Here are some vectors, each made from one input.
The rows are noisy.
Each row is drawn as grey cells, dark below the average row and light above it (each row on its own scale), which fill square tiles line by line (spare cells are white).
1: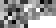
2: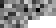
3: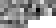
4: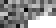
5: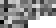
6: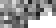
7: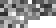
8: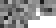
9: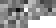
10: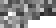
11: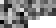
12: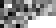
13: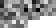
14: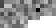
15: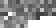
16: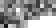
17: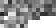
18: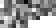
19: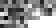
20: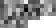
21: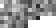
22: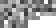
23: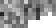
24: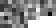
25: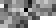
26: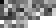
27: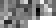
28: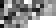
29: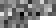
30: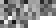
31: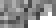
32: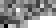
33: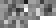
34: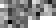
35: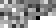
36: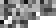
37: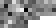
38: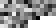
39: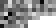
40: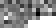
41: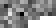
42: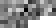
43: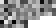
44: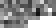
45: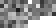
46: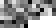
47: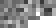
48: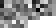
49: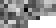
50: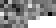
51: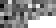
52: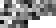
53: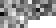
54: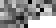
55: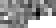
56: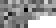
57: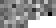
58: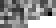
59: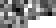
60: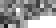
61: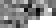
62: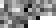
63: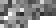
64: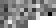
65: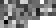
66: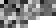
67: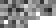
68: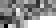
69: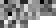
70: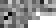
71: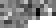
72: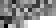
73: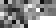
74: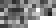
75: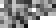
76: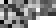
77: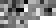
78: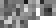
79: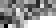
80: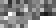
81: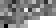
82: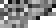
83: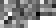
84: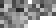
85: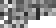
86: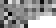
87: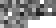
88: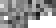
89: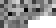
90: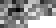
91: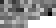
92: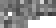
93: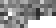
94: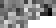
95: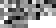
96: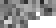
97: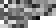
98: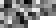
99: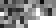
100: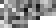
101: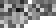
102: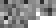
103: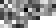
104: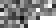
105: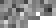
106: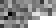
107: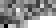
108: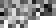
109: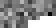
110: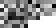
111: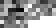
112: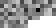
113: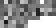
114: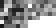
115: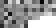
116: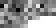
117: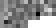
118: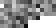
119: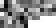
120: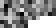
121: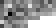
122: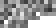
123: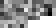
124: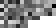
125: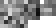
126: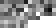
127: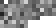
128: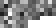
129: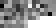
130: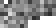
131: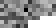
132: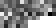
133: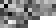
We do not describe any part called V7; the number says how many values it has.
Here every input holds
either a point on a 6-point circle, a true/false value and a value of V7, or a fixed value.
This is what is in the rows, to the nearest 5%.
About 95% of them hold a point on a 6-point circle, a true/false value and a value of V7. The rest hold a fixed value.
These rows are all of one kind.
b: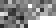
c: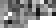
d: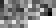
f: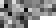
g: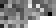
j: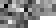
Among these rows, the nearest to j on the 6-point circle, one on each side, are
d and f.
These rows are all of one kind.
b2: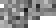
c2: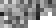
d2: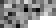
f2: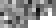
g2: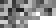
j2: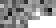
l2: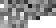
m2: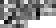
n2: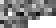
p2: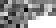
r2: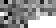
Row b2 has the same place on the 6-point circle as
g2, j2, l2 and r2.
